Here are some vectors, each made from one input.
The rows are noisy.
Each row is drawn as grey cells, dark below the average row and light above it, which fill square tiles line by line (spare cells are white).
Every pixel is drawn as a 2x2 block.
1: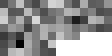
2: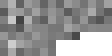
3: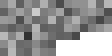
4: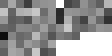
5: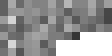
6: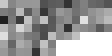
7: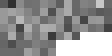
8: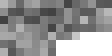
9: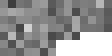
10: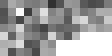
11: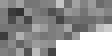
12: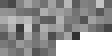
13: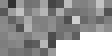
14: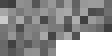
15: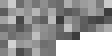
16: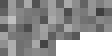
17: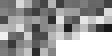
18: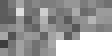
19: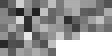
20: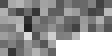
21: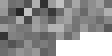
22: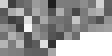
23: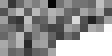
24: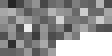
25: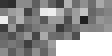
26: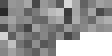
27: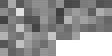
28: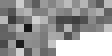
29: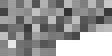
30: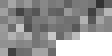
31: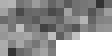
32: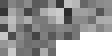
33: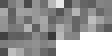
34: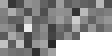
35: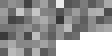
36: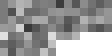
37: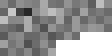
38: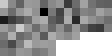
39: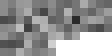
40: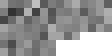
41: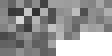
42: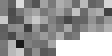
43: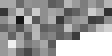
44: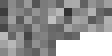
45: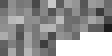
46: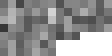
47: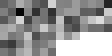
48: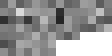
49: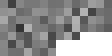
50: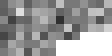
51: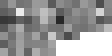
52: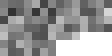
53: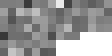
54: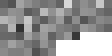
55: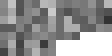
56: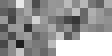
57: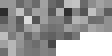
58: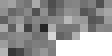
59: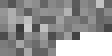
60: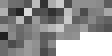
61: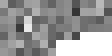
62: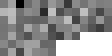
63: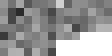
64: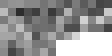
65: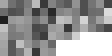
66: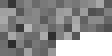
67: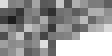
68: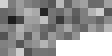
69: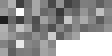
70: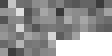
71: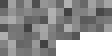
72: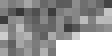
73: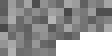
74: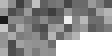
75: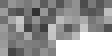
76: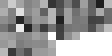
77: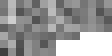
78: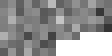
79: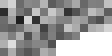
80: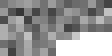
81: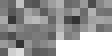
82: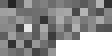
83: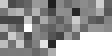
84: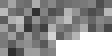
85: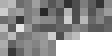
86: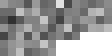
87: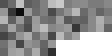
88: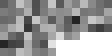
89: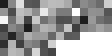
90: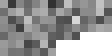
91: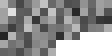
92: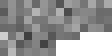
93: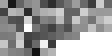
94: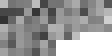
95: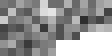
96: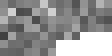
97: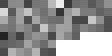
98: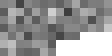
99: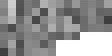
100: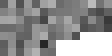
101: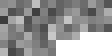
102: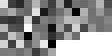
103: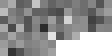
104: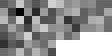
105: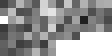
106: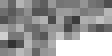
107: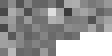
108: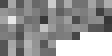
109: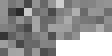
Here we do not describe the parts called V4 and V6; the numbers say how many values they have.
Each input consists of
either a point on a 5-point line and a value of V4, or a true/false value and a value of V6.
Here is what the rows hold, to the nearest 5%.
About 55% of them hold a point on a 5-point line and a value of V4. The rest hold a true/false value and a value of V6.
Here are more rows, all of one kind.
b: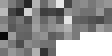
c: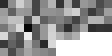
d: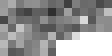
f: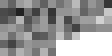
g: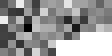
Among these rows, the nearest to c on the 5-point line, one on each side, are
d and f.
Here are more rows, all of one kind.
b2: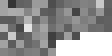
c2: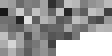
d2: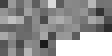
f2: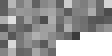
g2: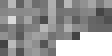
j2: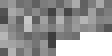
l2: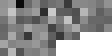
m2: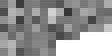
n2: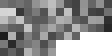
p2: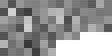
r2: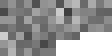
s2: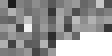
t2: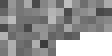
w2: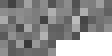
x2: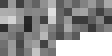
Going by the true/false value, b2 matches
n2, p2, s2 and w2.
